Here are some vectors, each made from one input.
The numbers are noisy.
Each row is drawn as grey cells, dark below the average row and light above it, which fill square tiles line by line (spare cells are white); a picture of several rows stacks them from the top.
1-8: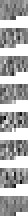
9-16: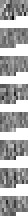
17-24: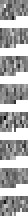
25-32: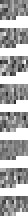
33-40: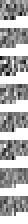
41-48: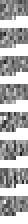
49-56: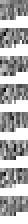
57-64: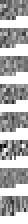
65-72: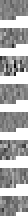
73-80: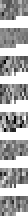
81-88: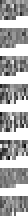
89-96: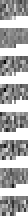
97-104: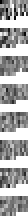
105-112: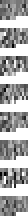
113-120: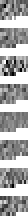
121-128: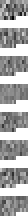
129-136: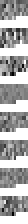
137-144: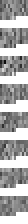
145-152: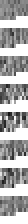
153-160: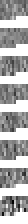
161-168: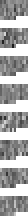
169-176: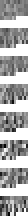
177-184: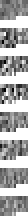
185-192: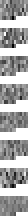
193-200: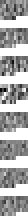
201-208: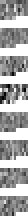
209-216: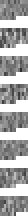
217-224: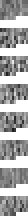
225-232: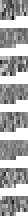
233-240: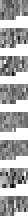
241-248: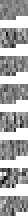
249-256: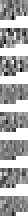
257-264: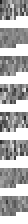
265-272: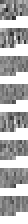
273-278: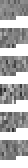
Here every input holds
a point on a 9-point line.
